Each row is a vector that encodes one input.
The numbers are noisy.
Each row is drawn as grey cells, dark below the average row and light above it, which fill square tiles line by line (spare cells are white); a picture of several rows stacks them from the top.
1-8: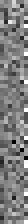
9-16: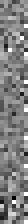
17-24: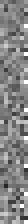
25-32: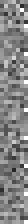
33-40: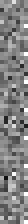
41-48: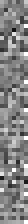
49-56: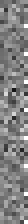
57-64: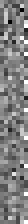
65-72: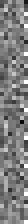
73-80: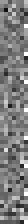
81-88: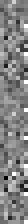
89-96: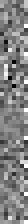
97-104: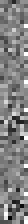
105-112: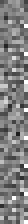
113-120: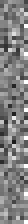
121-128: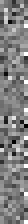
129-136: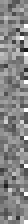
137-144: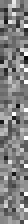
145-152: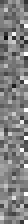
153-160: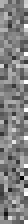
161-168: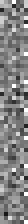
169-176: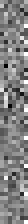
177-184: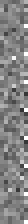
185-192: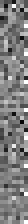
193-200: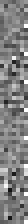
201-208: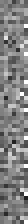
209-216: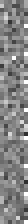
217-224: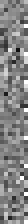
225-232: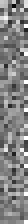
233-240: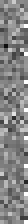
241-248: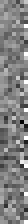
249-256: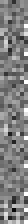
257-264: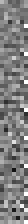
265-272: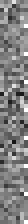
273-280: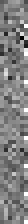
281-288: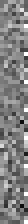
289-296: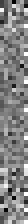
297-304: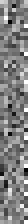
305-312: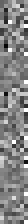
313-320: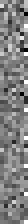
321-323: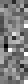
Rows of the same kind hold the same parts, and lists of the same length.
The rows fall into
4 kinds.
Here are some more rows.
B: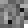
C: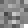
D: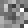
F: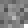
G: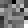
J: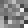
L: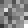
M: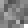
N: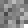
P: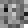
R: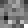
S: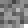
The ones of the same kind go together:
B, F, G, M, P, S
C, L
D, J, R
N

